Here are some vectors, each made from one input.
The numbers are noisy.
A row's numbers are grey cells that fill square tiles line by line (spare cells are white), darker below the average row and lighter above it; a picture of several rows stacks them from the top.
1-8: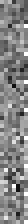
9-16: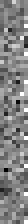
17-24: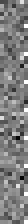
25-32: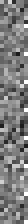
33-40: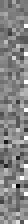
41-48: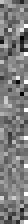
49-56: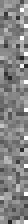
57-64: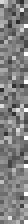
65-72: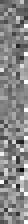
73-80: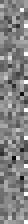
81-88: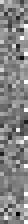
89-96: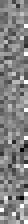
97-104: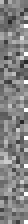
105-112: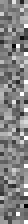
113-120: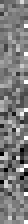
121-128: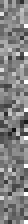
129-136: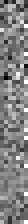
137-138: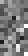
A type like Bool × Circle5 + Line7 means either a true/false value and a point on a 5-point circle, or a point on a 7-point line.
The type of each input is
Circle5 + List2(Line9).
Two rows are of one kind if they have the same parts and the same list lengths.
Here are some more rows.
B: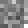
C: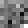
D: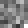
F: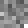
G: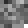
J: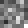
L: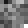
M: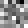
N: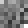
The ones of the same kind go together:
B, F, M
C, N
D, J
G, L

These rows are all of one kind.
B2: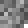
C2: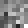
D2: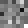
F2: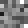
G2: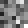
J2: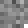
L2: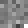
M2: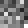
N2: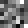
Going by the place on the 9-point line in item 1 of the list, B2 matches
C2, M2 and N2.
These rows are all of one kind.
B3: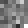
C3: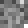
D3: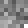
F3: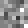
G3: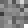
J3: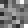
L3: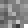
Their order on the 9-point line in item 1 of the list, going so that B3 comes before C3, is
J3, G3, F3, B3, C3, L3, D3.
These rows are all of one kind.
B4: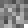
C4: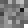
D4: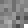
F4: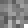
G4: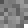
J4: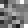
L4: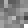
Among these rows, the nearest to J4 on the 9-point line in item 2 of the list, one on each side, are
D4 and F4.
